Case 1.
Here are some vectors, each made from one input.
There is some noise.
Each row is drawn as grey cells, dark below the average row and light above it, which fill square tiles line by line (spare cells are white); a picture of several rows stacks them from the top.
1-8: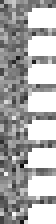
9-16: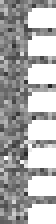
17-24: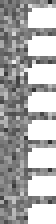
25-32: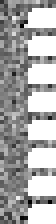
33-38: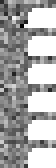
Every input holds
a point on a 5-point line.
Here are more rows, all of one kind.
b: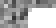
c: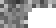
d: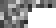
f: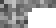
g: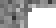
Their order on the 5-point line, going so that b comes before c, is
d, f, g, b, c.
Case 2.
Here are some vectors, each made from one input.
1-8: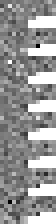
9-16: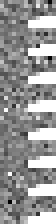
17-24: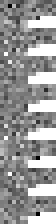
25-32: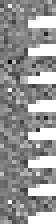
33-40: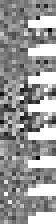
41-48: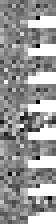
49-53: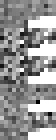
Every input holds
either a fixed value, or a node of a 10-node tree.
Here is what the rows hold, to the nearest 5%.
About 10% of them hold a fixed value. The rest hold a node of a 10-node tree.
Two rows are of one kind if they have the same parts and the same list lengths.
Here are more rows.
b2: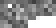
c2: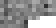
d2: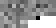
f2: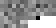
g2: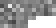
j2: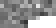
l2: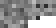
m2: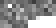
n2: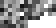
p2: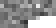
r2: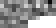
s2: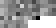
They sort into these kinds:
b2, c2, d2, f2, g2, j2, l2, m2, p2, r2, s2
n2

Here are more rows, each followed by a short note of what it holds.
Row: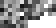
a fixed value
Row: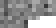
a node of a 10-node tree
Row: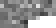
a node of a 10-node tree
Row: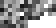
a fixed value
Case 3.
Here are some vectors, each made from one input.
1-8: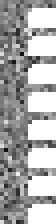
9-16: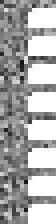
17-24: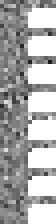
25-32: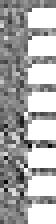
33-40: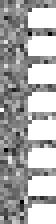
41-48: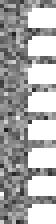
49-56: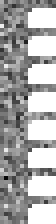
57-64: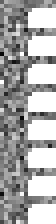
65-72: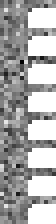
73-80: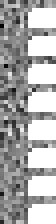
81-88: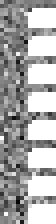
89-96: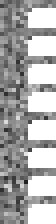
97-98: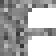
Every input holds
either a fixed value, or three true/false values.
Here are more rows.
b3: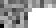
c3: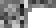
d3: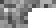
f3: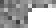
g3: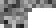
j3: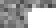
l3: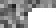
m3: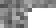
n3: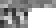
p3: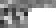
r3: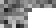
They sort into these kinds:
b3, d3, f3, g3, j3, l3, m3, n3, p3, r3
c3

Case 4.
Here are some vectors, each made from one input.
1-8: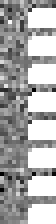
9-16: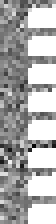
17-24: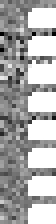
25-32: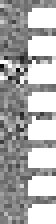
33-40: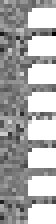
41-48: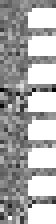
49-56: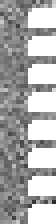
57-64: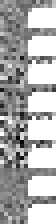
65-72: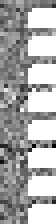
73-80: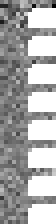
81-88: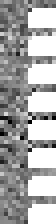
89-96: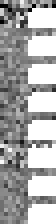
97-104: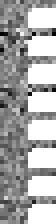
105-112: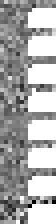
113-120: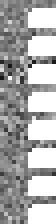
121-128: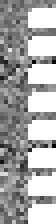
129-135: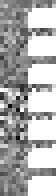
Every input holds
a node of a 14-node tree.
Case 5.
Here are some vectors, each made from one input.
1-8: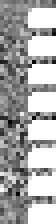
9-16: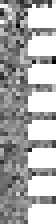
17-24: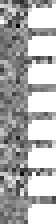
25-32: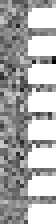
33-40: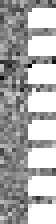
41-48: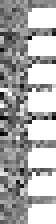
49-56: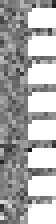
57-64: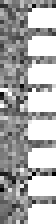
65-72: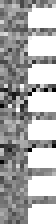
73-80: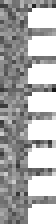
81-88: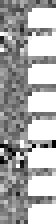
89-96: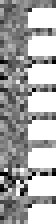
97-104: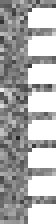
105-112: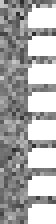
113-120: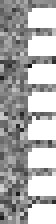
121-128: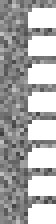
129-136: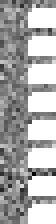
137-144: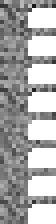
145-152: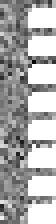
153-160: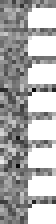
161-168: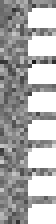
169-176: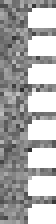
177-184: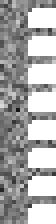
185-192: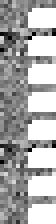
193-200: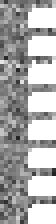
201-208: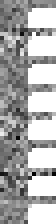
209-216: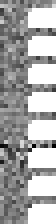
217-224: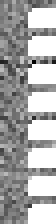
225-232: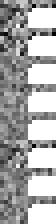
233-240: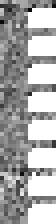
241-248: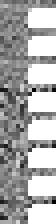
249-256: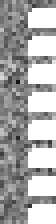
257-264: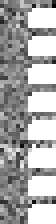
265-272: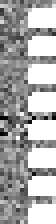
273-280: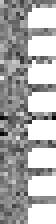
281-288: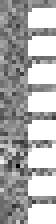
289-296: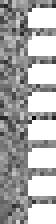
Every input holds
one of 11 labels.
